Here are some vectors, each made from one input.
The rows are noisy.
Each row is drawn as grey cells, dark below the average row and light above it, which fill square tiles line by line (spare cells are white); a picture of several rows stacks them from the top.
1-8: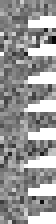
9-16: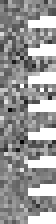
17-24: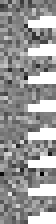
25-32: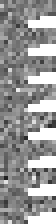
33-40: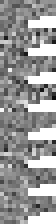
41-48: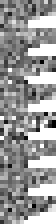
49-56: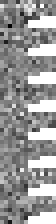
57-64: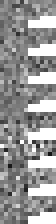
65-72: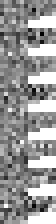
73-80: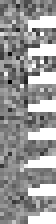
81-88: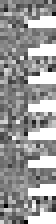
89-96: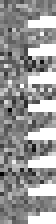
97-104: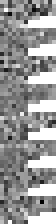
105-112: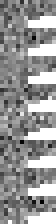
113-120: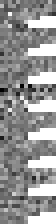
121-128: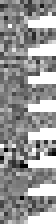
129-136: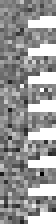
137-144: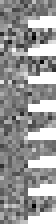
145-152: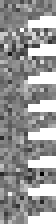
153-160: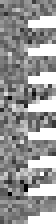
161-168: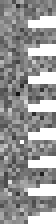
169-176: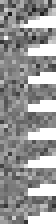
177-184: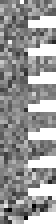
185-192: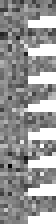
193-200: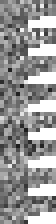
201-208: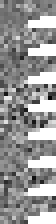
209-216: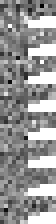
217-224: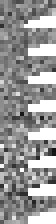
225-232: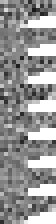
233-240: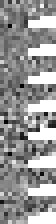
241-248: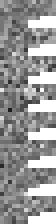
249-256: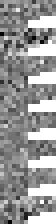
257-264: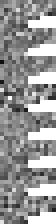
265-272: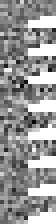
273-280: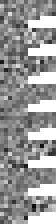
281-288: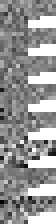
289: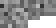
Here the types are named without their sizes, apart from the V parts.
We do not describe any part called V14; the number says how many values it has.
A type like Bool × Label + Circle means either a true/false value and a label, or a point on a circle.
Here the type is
(Bool × Circle + Unit) × V14.
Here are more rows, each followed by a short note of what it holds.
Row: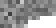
a value of V14
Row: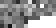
a point on a circle, a true/false value and a value of V14
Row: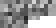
a value of V14
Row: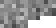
a point on a circle, a true/false value and a value of V14
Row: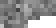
a point on a circle, a true/false value and a value of V14
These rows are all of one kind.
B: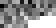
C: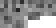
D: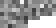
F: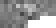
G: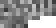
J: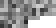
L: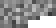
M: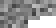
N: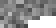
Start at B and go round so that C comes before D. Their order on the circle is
B, C, L, J, D, N, M, F, G.
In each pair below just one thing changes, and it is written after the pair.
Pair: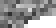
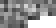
the true/false value
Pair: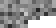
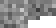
the true/false value
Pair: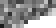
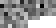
the value of V14
